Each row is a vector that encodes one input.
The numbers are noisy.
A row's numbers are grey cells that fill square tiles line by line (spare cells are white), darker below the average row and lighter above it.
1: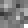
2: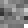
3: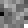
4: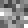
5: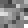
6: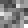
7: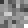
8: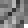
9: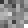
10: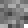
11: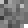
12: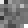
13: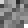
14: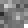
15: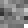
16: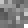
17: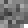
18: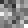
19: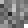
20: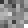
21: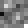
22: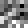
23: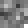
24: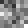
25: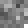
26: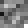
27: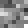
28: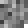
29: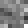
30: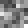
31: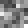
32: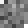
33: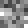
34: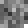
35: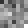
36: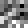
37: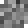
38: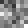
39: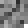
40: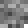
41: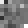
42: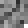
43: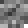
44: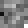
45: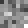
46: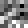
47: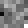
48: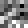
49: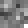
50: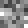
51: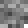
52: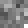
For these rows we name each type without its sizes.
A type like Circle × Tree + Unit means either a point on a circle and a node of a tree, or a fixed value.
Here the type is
List(Line).
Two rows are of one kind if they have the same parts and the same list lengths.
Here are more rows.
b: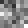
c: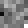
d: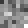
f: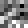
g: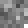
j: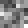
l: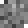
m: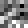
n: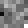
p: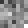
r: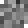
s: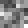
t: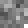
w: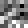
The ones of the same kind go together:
b, d, j, p, s
c, g, l, n, r, t
f, m, w

